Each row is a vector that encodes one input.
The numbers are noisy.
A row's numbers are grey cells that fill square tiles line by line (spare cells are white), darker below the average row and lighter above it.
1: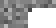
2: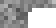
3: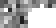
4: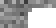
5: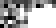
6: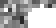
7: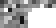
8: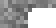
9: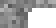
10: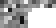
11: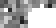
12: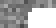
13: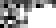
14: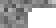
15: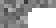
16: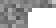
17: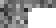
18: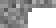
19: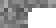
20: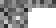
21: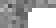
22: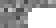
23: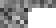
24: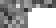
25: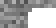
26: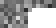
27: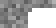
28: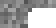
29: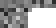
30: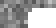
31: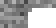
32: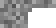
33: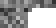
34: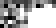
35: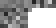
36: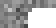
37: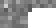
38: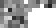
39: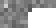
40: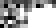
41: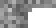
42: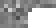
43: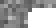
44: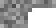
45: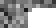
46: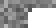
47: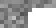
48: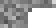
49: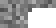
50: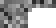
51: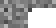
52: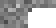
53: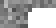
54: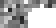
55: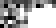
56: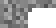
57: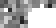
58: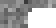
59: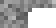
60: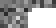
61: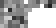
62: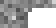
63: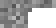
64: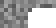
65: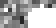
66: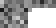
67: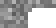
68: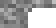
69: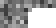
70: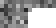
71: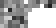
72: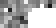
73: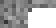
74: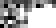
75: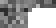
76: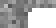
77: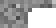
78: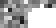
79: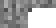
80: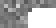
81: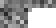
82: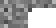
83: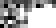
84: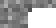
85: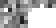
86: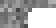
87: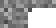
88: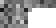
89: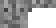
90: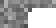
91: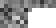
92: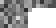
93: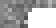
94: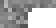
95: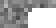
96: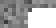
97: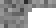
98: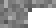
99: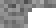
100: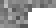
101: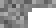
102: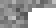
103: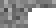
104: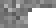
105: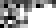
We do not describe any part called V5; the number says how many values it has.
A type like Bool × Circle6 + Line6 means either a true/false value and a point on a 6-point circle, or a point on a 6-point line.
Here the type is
List3(Bool × V5).
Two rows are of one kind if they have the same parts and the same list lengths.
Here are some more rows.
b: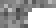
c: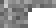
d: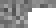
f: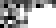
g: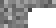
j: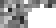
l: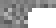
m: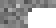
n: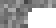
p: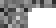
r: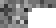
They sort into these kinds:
b, c, d, g, l, m, n
f
j
p, r

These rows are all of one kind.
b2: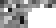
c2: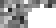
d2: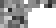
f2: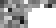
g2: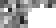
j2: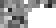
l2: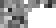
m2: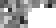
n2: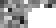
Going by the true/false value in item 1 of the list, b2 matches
c2 and g2.
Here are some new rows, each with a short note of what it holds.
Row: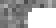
a list of three items
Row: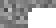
a list of three items
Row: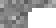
a list of three items
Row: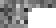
a list of two items
